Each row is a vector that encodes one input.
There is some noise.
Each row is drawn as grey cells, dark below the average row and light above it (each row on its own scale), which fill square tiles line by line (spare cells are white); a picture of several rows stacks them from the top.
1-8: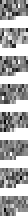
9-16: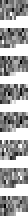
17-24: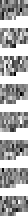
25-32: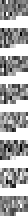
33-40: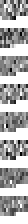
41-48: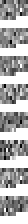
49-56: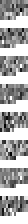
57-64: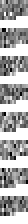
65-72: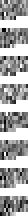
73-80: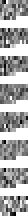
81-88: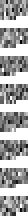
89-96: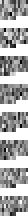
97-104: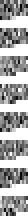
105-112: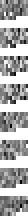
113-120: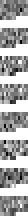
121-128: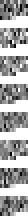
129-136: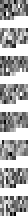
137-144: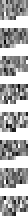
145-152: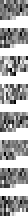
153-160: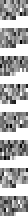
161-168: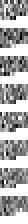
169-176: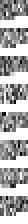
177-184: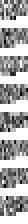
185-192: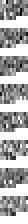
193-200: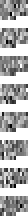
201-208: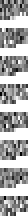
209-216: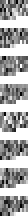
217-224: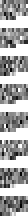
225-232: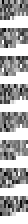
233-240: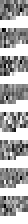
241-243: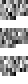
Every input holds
a true/false value, together with either a fixed value, or two labels (each one of 7).
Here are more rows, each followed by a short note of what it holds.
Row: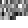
a true/false value
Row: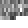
a true/false value
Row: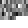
a true/false value
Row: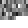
a true/false value
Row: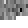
two labels (each one of 7) and a true/false value
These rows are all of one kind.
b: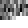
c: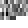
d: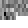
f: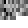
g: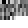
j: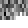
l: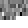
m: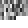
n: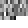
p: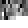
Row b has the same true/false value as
c, m and n.
